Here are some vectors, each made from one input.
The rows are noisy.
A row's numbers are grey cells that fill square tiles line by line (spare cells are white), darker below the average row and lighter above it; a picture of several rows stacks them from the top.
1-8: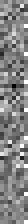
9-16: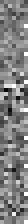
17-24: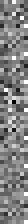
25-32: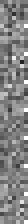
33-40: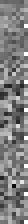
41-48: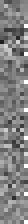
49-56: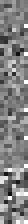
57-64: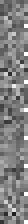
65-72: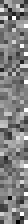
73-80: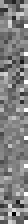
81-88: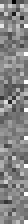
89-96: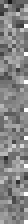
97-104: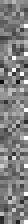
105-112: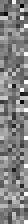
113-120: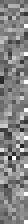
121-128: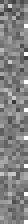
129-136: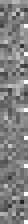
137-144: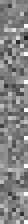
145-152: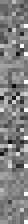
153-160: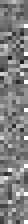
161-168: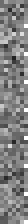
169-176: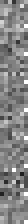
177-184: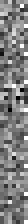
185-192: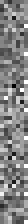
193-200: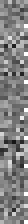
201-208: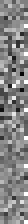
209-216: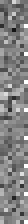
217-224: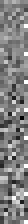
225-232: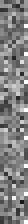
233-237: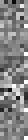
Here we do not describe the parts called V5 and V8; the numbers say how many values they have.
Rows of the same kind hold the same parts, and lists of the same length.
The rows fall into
2 kinds.
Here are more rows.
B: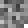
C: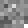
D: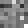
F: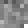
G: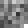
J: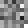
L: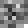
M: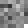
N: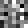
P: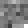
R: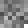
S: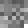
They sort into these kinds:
B, C, D, F, J, M, N, R, S
G, L, P

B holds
a point on an 11-point circle, a true/false value and a value of V5.
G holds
a value of V5 and a value of V8.
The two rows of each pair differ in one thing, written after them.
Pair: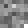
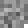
the value of V5
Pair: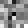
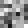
the place on the 11-point circle
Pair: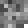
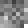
the value of V5
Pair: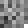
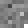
the value of V5
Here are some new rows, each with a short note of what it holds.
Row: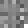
a point on an 11-point circle, a true/false value and a value of V5
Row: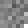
a value of V5 and a value of V8
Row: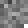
a point on an 11-point circle, a true/false value and a value of V5
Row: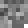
a point on an 11-point circle, a true/false value and a value of V5
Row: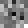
a value of V5 and a value of V8
